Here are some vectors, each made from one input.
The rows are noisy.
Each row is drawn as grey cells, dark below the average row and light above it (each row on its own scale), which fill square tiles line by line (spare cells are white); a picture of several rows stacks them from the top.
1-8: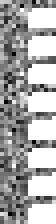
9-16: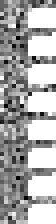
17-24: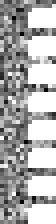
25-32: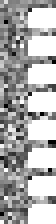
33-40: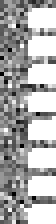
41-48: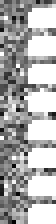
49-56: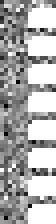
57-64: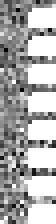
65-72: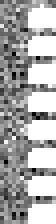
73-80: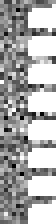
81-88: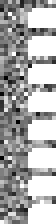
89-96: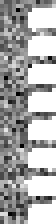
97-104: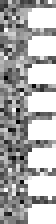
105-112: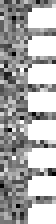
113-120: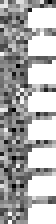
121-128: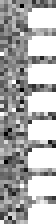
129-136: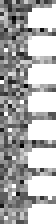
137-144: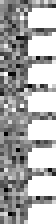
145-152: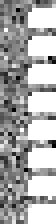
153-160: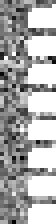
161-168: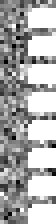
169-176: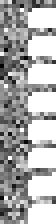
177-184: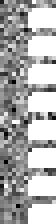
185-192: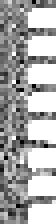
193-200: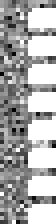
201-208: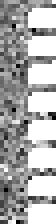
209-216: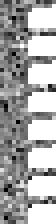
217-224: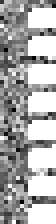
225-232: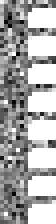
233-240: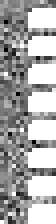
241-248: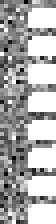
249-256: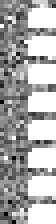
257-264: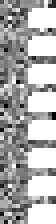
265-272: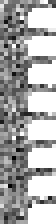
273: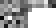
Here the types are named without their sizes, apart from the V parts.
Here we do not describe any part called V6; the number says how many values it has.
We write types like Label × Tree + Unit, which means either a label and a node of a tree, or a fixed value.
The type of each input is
Bool × V6 + List(Circle).
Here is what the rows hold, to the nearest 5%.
About 20% of them hold a true/false value and a value of V6. The rest are lists of points on a circle.
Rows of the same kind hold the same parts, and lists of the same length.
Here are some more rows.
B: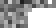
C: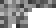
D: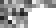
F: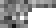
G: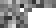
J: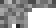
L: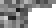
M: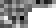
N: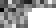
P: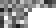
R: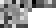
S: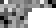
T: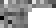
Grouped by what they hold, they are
B, C, G, J, N, R
D, F, S, T
L, M
P

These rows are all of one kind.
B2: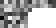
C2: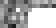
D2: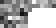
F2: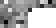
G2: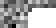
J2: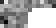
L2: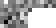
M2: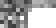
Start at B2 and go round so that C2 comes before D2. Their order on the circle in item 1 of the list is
B2, J2, F2, L2, G2, C2, M2, D2.
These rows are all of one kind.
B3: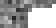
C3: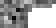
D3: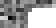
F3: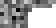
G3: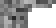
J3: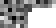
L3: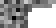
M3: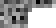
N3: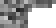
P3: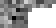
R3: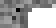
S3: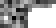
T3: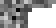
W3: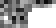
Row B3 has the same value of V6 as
C3, G3 and P3.
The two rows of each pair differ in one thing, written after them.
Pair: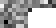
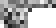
the place on the circle in item 2 of the list
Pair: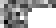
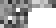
the place on the circle in item 1 of the list
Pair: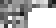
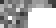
the place on the circle in item 2 of the list
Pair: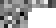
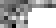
the place on the circle in item 1 of the list
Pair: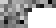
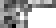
the place on the circle in item 1 of the list
